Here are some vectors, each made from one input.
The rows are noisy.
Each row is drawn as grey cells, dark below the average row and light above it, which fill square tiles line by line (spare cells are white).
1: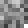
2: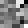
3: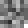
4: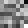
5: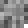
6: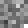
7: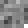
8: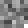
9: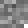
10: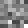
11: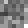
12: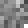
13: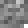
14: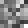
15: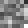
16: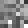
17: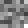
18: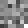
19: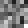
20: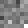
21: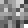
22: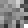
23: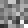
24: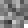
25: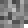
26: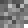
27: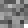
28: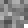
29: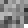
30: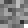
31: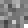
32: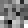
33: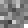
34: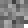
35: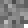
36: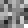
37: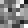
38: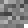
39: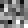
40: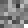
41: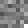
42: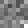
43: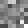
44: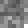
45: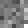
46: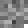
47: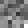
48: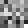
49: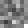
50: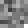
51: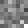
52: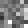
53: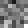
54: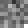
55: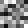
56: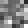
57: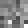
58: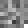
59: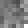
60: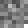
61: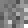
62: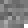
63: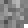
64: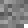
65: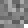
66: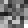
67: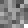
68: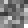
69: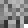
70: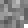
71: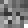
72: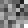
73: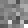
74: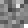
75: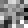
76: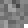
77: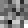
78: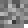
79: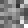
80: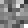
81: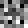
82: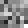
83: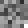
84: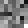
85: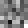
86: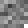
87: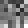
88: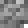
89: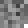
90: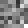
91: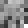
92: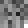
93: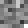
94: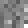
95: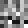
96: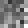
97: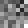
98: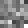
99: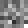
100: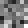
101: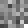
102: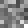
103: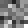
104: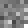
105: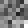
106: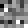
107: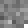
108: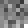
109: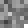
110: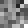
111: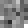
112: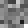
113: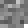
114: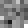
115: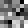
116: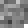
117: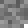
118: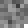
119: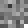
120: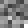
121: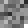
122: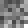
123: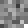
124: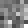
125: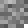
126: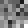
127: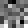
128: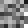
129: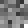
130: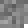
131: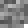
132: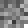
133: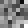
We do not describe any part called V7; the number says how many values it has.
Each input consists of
a list of up to two items, each a point on a 5-point line and a value of V7.
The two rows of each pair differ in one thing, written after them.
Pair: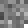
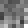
the place on the 5-point line in item 2 of the list
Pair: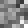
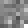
the place on the 5-point line in item 1 of the list
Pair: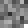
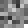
the place on the 5-point line in item 2 of the list
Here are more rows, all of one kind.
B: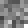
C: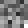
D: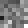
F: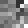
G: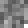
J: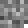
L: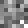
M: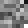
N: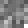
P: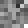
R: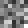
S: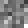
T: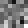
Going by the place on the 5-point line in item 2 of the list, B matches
R and S.
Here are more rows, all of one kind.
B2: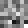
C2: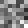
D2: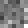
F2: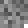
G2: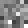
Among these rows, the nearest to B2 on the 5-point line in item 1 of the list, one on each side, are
C2 and F2.
